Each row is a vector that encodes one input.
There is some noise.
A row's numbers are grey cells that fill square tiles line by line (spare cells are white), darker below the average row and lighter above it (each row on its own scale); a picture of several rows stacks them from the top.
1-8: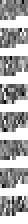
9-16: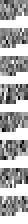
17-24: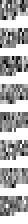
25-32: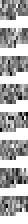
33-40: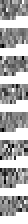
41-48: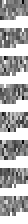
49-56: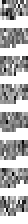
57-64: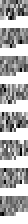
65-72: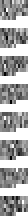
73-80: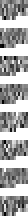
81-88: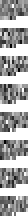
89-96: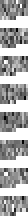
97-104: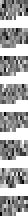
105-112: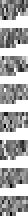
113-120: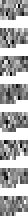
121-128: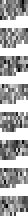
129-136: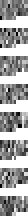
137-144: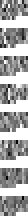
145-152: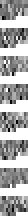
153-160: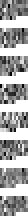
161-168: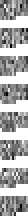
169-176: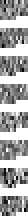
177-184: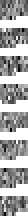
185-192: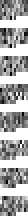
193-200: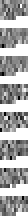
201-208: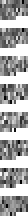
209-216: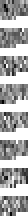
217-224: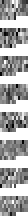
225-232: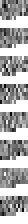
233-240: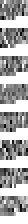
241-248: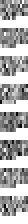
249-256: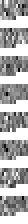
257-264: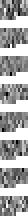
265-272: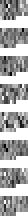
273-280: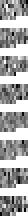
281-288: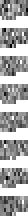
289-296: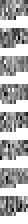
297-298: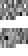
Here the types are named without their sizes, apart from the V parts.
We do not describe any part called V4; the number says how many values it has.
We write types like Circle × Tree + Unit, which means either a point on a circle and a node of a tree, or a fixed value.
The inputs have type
Bool × Bool × Bool + Label × List(V4).
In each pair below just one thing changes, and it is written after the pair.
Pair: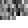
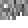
the value of V4 in item 2 of the list
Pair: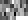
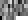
the label
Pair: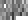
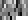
the label
